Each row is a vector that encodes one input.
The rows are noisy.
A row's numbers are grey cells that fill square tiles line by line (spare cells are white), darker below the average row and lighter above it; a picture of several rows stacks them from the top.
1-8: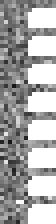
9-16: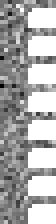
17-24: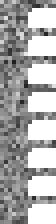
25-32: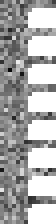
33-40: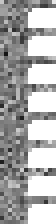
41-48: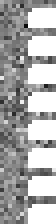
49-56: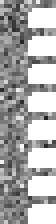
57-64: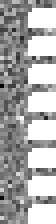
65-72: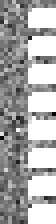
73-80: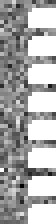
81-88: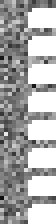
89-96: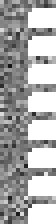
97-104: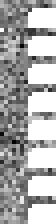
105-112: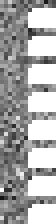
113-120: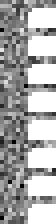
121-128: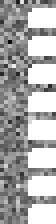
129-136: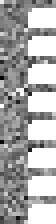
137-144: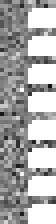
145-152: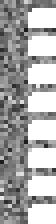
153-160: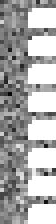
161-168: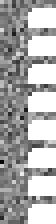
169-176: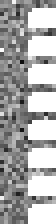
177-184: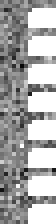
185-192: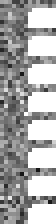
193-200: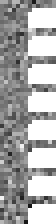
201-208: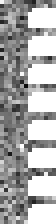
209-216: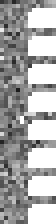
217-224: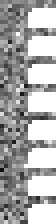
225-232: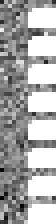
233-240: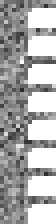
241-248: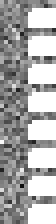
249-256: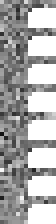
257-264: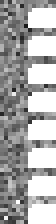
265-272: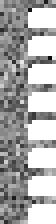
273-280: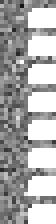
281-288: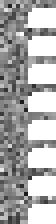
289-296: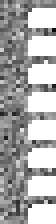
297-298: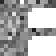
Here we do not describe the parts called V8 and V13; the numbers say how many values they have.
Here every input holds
two labels (each one of 11), a value of V8 and a value of V13.
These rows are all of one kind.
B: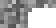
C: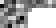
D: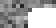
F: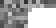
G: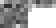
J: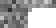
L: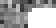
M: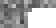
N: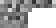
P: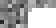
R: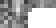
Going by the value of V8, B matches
G, N and P.
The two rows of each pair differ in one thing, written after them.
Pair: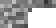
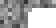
the value of V13
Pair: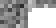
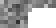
the value of V8
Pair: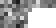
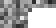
the value of V8
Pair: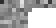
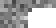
one of the two labels
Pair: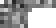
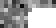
one of the two labels
